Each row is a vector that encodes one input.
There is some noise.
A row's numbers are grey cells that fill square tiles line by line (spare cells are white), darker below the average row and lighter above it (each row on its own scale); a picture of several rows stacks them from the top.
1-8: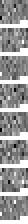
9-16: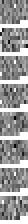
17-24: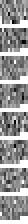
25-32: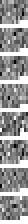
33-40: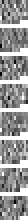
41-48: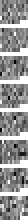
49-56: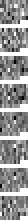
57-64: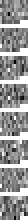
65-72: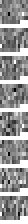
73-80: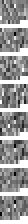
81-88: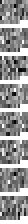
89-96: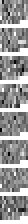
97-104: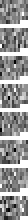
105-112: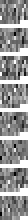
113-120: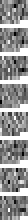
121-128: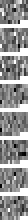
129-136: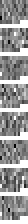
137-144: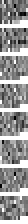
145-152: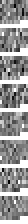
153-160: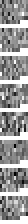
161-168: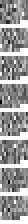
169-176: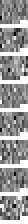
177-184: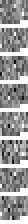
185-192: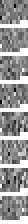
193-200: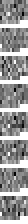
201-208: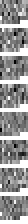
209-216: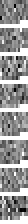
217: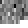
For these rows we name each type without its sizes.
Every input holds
a list of points on a line.
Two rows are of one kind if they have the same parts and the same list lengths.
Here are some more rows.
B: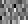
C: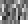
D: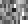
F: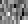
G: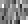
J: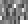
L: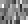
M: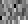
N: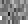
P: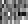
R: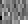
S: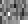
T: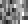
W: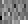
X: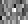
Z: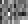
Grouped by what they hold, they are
B, F, M, P, R, S, W, X, Z
C, D, J, N, T
G, L

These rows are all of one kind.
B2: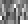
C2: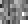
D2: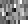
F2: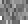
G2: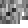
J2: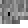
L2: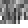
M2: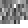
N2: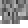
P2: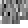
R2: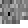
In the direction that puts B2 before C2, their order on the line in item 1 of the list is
B2, L2, M2, F2, N2, P2, J2, R2, C2, G2, D2.
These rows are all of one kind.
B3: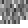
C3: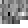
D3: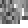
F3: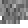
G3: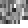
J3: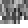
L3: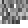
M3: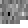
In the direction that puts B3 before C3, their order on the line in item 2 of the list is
M3, D3, G3, B3, L3, F3, C3, J3.
